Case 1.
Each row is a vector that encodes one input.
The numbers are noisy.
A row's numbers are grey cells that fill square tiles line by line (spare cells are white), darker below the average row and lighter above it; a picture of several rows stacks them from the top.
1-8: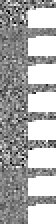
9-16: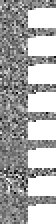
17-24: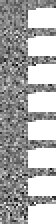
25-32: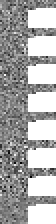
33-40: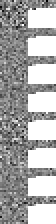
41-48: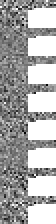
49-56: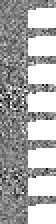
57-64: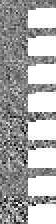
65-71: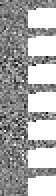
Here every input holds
one of 7 labels and a point on a 7-point line.
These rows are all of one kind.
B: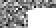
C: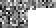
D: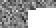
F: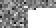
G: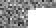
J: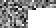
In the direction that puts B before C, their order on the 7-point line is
G, B, J, C, D, F.
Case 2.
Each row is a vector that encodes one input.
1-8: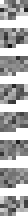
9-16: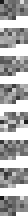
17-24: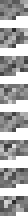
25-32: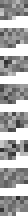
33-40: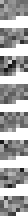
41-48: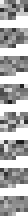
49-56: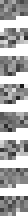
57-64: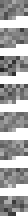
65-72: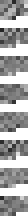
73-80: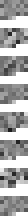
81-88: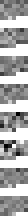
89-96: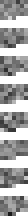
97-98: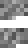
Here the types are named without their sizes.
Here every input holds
a list of points on a line.
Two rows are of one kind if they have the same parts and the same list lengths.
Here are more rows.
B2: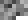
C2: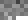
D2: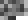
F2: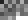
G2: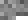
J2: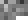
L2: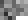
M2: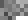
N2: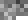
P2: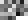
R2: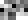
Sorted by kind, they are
B2, C2, D2, F2, N2
G2, J2, L2, M2, P2
R2

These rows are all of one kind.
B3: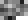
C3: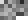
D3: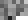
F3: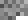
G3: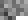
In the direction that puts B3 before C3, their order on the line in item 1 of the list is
B3, D3, G3, F3, C3.
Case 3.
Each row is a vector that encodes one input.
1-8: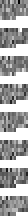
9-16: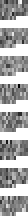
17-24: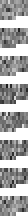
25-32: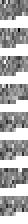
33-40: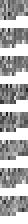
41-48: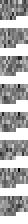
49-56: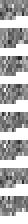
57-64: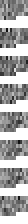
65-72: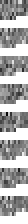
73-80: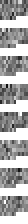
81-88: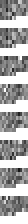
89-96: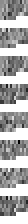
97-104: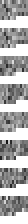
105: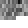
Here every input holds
either a point on a 10-point circle, or a point on an 11-point line.
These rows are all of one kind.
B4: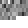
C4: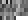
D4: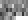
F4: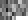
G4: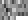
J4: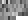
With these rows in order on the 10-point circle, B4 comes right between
G4 and J4.
